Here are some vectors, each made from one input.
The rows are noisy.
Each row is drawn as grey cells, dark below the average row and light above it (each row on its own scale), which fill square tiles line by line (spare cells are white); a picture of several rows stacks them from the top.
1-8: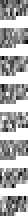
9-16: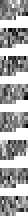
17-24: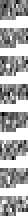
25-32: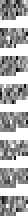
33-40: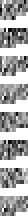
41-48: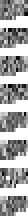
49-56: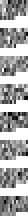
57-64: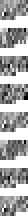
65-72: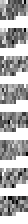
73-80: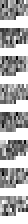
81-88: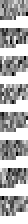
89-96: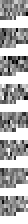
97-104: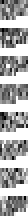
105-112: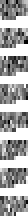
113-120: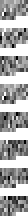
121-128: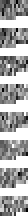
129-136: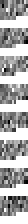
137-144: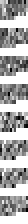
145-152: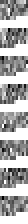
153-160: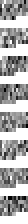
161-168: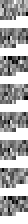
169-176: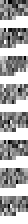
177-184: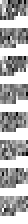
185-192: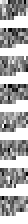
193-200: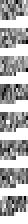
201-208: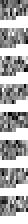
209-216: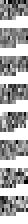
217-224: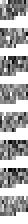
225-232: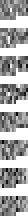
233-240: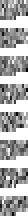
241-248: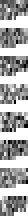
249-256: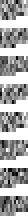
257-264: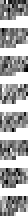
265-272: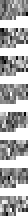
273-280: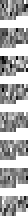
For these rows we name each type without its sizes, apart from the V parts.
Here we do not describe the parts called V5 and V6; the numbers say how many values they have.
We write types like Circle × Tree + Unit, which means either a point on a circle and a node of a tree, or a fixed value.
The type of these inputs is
Bool × (Line + V5) + (Tree + Unit) × V6.
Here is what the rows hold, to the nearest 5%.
About 50% of them hold a true/false value, together with either a point on a line, or a value of V5. The rest hold a value of V6, together with either a fixed value, or a node of a tree.
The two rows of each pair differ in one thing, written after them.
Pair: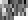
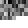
the true/false value
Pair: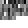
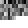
the place on the line
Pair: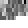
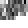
the place on the line
